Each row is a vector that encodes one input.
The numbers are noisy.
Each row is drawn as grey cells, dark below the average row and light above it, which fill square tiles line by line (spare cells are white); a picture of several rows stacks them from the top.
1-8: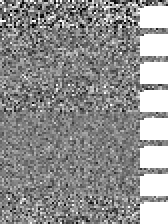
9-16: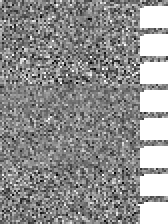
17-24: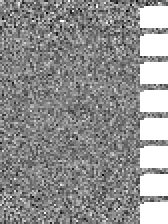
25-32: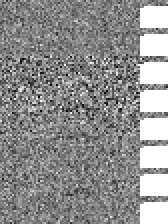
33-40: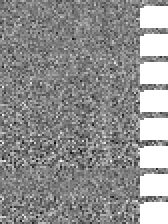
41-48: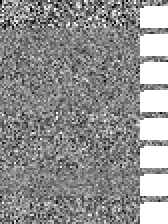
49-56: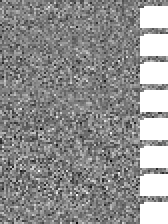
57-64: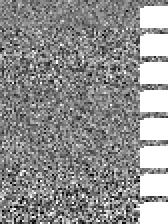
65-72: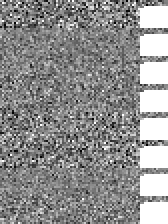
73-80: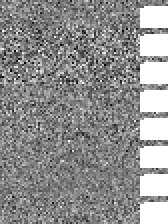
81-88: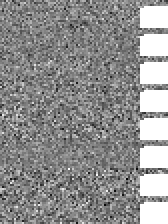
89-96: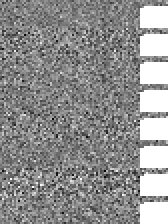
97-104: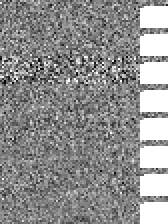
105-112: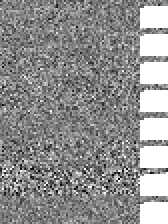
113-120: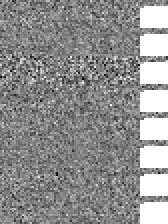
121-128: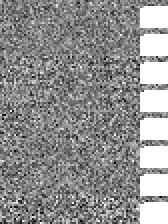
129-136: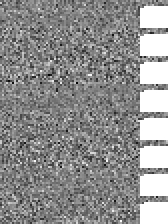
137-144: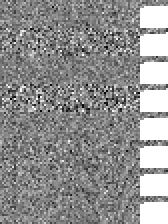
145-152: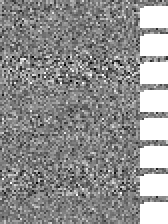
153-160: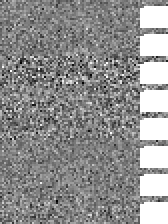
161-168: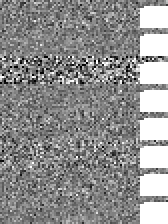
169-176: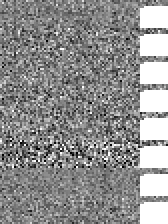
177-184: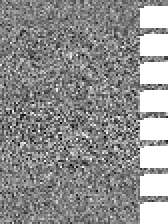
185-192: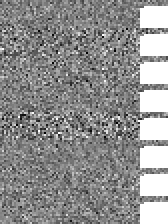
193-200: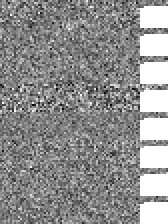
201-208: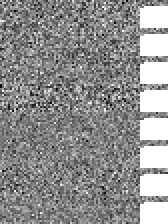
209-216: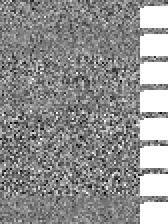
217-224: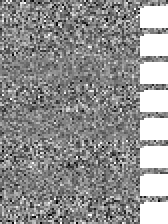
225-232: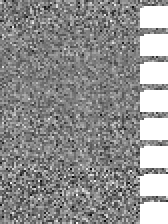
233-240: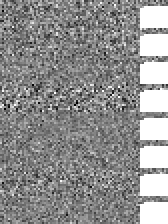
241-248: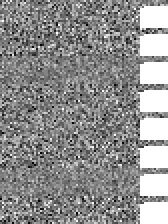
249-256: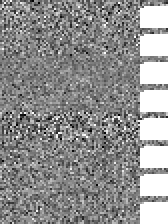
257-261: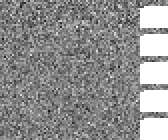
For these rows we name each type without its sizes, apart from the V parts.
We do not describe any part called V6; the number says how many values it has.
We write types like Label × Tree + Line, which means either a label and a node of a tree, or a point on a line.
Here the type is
Bool × Bool × Bool × Bool × V6 + List(Line × Line).
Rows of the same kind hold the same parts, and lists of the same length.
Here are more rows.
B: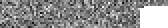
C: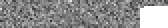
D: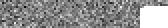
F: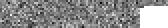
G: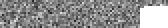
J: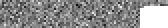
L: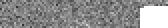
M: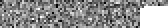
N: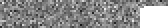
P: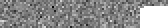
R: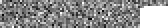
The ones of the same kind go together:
B
C, N, P
D, L
F, J, M
G, R

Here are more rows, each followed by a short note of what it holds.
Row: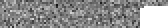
a list of three items
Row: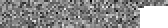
a list of one item
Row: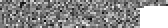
a list of three items
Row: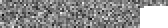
the empty list
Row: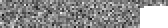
the empty list
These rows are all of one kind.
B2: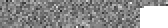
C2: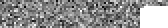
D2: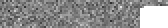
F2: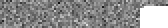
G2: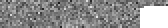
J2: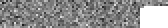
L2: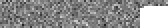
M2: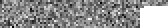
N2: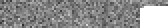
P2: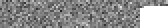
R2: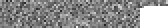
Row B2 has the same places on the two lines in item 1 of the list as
C2, D2, P2 and R2.
